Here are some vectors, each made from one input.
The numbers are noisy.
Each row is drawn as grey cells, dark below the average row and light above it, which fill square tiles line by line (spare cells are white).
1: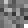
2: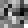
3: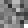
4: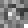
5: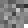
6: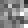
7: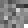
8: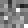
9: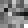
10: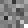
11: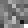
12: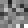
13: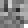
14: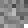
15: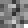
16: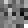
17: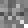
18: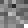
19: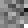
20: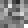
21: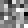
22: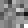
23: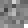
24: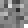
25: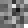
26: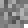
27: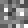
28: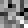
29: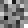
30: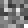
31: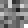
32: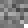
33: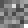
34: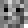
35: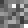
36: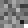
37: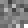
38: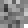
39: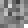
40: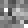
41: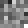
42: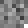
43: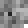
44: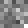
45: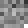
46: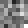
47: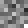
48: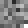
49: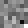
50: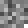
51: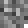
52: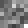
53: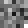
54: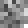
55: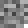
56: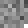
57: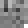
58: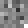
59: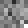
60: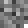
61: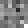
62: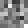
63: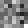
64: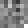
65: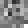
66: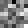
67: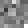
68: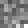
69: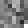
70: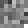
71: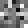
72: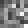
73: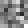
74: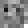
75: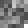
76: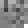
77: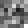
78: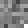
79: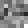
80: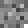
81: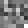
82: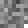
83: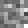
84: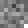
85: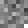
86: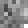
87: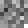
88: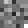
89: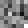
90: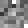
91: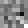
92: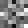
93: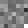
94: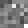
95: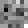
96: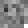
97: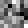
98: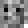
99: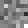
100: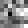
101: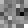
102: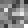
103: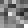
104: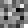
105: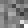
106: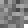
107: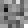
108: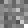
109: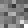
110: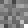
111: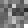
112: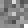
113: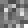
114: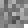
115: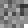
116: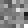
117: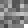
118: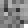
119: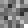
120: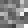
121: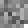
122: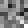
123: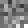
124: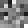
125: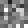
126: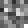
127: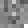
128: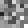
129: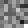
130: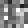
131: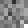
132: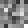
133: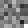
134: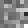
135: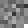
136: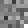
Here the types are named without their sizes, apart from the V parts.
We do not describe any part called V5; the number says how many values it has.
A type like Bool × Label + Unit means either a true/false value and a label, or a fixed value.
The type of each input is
List(Line) + V5 × V5.
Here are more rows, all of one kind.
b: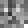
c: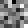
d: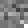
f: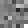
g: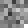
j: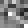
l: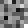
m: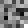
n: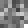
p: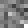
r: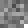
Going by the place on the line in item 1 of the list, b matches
c, l and m.
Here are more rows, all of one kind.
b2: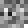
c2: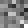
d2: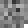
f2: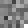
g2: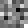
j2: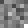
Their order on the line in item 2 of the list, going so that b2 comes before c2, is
b2, d2, j2, c2, g2, f2.
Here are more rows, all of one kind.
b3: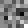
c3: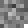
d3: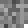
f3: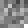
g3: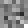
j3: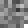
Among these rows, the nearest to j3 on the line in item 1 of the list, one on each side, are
d3 and f3.
